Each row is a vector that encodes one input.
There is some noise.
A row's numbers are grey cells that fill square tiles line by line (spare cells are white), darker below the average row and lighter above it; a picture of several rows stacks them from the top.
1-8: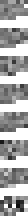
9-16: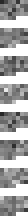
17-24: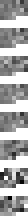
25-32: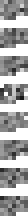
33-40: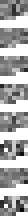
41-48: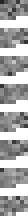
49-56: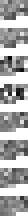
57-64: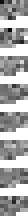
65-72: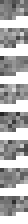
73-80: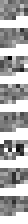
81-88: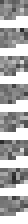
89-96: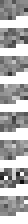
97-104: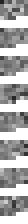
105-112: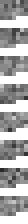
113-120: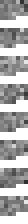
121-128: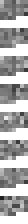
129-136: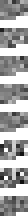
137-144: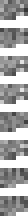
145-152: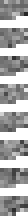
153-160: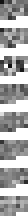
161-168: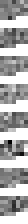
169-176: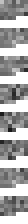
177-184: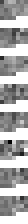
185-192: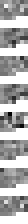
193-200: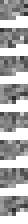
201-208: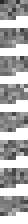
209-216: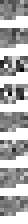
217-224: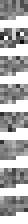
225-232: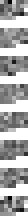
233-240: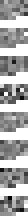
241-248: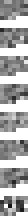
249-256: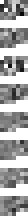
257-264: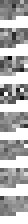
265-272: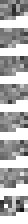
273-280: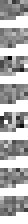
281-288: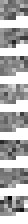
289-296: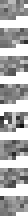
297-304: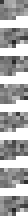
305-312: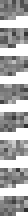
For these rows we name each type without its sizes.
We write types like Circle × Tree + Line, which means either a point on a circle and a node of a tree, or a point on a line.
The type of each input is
(Bool × Bool × Bool × Bool + Unit) × Label + Tree.
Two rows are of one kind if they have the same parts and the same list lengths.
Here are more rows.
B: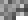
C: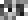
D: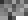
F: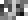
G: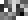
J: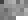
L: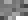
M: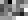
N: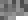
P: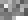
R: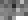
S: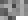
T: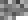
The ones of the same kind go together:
B, D, J, P, R, S
C, F, G, M
L, N, T

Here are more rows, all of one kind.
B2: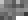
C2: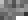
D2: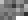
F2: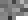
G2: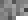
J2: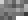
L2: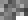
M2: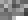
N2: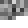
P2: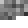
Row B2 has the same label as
C2, D2, J2 and P2.
